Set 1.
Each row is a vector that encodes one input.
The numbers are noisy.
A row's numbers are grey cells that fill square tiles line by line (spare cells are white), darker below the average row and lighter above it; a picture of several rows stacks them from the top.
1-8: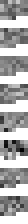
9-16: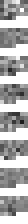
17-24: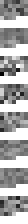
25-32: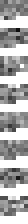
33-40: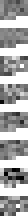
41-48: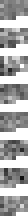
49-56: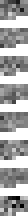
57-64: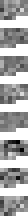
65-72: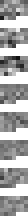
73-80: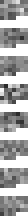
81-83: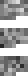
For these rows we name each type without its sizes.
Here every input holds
three true/false values.
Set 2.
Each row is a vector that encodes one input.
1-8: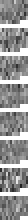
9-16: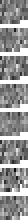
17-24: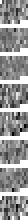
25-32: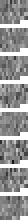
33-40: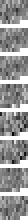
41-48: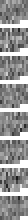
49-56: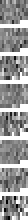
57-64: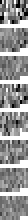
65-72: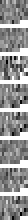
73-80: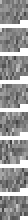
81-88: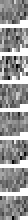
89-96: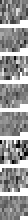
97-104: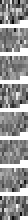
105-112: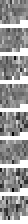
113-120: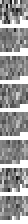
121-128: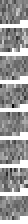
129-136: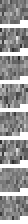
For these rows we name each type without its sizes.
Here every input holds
a point on a circle.
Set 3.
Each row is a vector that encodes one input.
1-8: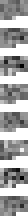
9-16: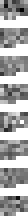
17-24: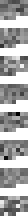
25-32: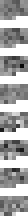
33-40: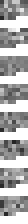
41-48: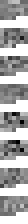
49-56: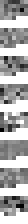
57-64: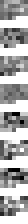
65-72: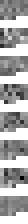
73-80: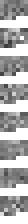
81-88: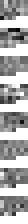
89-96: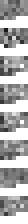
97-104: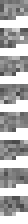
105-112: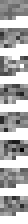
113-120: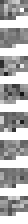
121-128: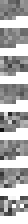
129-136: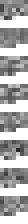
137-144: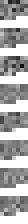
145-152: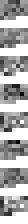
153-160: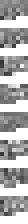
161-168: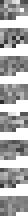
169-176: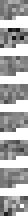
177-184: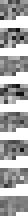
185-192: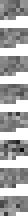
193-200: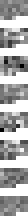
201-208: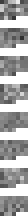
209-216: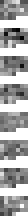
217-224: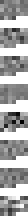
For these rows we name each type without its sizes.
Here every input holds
a label.
